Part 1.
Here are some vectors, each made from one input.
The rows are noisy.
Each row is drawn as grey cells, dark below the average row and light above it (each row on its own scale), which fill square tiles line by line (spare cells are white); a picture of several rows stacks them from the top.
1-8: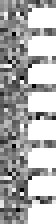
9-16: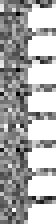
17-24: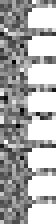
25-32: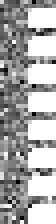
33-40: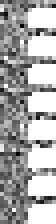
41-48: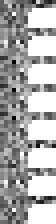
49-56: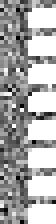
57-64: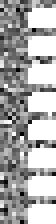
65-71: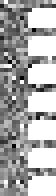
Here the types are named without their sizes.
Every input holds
a label.
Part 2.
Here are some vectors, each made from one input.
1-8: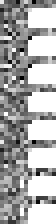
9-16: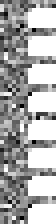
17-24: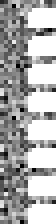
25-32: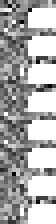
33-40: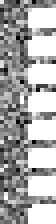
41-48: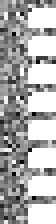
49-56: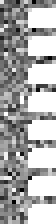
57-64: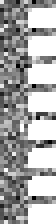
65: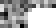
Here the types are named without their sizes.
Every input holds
a label.
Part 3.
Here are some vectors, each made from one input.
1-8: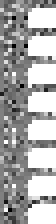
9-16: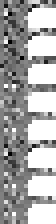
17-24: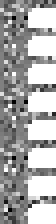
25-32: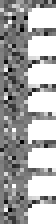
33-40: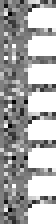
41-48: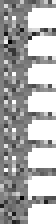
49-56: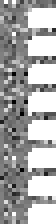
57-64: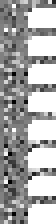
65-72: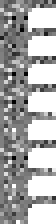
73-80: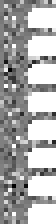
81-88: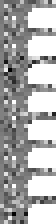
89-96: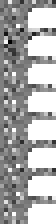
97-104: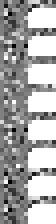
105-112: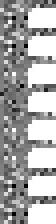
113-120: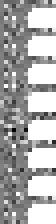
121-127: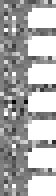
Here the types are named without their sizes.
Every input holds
a label.
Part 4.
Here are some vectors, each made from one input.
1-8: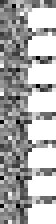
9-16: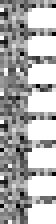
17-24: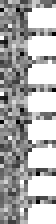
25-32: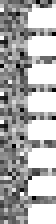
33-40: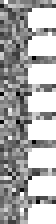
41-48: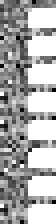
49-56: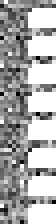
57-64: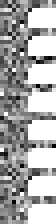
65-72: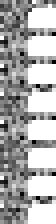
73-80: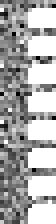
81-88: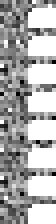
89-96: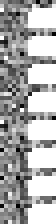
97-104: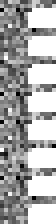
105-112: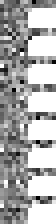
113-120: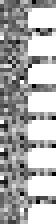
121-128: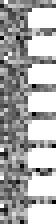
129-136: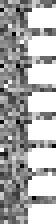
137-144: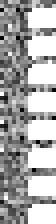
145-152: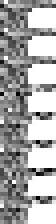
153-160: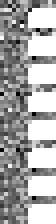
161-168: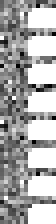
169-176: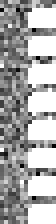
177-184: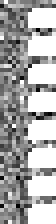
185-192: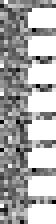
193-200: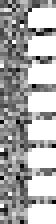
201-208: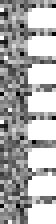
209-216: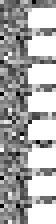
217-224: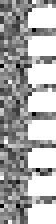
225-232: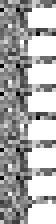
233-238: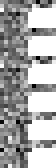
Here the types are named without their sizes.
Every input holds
a label.
